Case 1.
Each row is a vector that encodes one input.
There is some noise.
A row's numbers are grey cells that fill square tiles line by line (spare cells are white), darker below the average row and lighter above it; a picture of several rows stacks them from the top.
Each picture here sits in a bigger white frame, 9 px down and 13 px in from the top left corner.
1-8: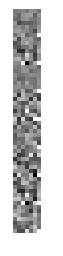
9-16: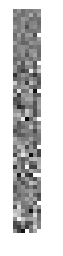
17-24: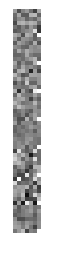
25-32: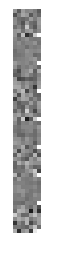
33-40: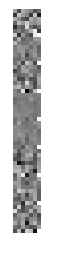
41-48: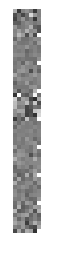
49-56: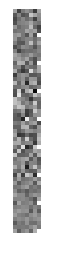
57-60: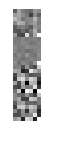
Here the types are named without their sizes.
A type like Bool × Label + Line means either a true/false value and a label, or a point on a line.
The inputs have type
(Bool × Bool × Bool + Unit) × Label.
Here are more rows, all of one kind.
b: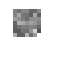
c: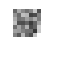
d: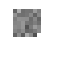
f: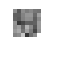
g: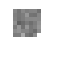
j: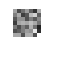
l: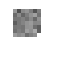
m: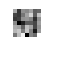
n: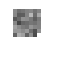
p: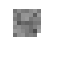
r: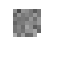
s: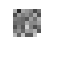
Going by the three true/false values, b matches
g, l, n and r.
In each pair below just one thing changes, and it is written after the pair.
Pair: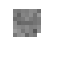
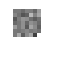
the label
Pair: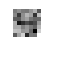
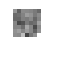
one of the three true/false values
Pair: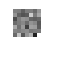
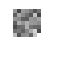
one of the three true/false values
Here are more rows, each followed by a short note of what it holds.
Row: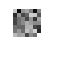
a label and three true/false values
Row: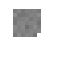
a label and three true/false values
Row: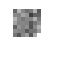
a label and three true/false values
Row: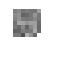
a label
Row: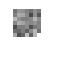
a label and three true/false values
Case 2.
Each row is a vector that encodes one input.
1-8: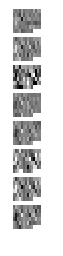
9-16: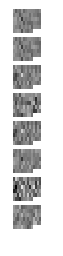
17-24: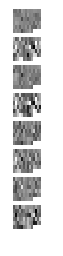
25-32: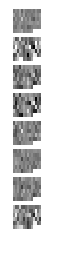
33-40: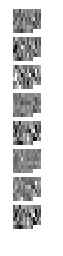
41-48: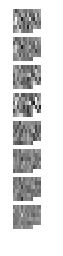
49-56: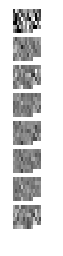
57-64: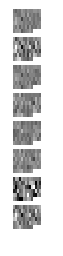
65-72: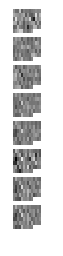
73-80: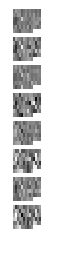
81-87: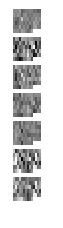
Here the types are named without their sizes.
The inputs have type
Bool × Circle.
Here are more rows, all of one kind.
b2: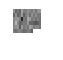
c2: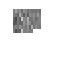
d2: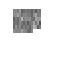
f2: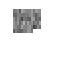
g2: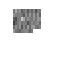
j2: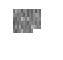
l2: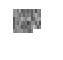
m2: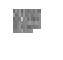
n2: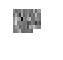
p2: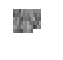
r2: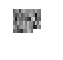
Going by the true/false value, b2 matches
f2, n2, p2 and r2.
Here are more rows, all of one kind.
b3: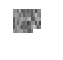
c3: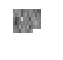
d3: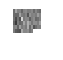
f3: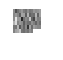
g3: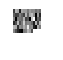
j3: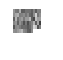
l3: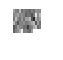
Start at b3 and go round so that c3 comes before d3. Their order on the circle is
b3, j3, c3, f3, l3, d3, g3.
